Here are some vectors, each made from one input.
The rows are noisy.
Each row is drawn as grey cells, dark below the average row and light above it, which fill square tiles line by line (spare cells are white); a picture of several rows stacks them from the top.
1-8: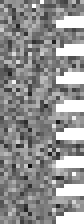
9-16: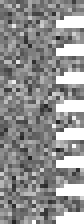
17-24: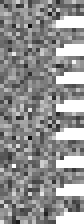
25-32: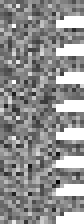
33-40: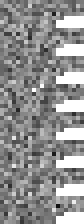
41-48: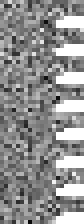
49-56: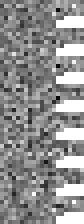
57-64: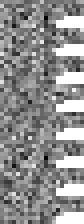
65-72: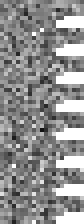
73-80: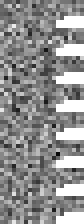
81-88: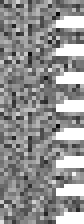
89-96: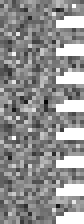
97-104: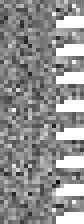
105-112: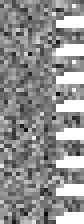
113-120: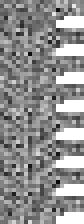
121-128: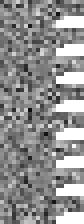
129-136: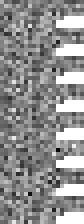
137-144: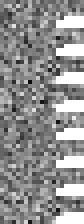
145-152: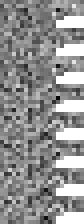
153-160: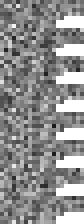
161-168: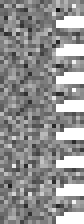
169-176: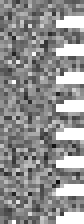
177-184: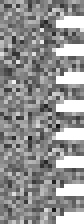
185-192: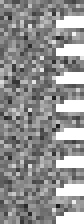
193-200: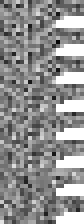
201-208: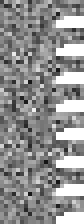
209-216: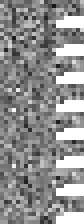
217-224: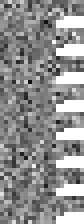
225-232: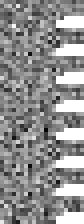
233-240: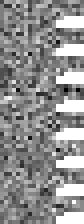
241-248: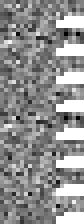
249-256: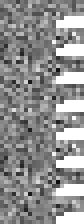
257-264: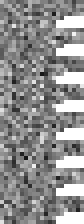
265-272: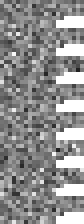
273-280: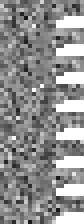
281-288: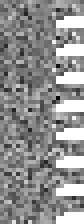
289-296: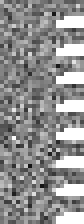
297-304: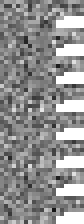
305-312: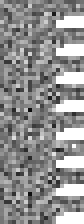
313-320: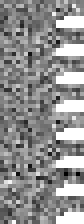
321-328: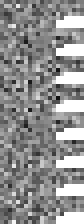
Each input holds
either a point on an 11-point circle, or a point on a 10-point line, or a list of up to two points on an 11-point line.
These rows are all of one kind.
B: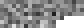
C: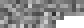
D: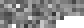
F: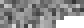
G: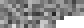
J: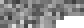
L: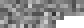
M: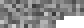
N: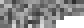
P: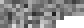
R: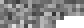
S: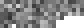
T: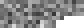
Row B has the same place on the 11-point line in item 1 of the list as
C, G, L and M.
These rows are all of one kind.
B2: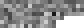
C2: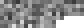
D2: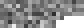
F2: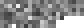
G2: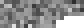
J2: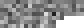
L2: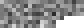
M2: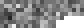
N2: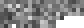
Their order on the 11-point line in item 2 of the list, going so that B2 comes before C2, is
J2, B2, M2, G2, C2, N2, F2, D2, L2.
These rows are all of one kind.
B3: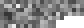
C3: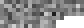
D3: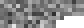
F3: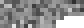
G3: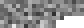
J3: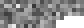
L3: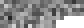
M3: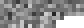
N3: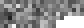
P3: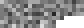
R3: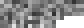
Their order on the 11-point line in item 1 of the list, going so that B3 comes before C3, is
N3, B3, J3, D3, G3, P3, C3, M3, R3, L3, F3.
